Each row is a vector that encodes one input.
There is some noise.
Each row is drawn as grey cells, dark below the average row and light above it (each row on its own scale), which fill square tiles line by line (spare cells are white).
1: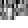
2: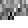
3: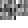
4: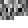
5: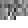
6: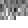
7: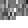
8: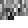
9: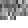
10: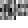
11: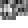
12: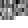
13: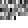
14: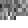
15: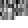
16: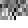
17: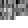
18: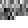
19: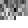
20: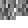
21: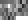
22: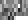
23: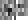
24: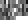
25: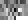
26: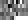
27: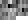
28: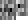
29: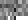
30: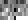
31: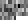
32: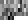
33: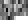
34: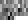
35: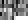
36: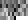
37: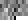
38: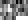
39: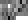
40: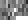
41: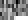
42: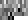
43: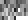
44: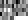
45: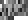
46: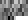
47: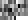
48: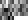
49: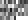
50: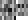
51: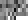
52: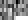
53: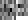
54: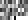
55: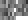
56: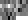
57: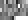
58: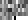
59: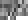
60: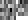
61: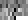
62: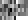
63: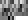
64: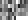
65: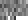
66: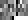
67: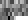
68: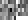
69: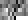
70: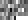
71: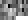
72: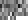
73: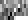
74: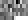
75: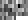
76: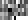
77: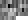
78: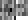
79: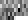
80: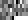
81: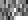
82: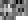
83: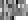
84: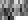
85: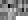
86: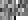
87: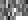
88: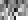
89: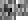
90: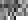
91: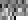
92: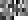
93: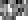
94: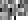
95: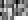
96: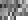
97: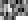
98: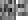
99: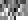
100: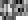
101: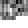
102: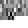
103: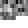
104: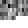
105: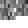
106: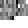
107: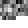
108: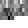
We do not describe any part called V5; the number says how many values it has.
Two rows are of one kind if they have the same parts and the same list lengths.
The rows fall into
2 kinds.
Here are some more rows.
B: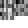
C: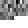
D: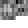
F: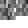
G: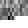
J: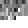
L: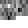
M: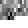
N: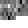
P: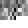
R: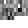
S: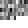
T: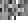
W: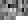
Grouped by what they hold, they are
B, C, D, F, G, L, M, N, R, W
J, P, S, T

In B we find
a true/false value and a value of V5.
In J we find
a point on a 4-point line and a true/false value.
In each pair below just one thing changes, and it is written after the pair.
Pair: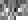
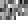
the true/false value
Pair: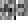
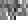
the true/false value
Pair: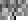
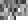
the place on the 4-point line
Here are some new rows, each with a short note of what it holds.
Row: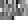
a true/false value and a value of V5
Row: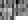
a true/false value and a value of V5
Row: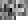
a point on a 4-point line and a true/false value
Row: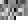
a point on a 4-point line and a true/false value
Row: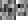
a point on a 4-point line and a true/false value
